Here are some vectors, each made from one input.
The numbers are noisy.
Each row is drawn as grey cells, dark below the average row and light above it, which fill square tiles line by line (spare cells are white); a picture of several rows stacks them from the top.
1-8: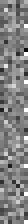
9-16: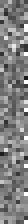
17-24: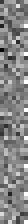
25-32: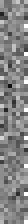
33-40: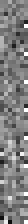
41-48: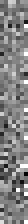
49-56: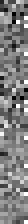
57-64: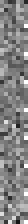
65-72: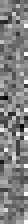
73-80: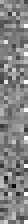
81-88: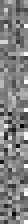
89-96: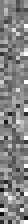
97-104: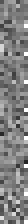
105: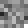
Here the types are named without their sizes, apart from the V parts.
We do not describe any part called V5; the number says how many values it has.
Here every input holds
a list of items, each a true/false value and a value of V5.
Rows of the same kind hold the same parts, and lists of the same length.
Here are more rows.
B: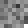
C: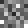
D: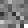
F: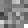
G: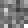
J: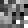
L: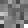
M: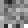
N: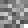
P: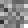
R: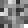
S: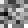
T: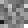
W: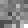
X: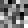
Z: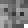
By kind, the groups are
B, C, D, F, M, N, S, Z
G, L, P, R, T, W
J, X

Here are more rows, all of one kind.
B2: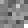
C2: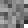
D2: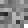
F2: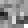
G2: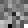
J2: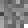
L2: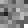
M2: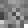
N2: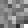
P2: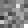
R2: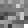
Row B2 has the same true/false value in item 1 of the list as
N2 and P2.
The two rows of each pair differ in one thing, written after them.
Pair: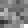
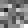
the true/false value in item 2 of the list
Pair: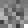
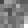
the value of V5 in item 1 of the list
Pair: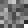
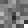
the value of V5 in item 2 of the list
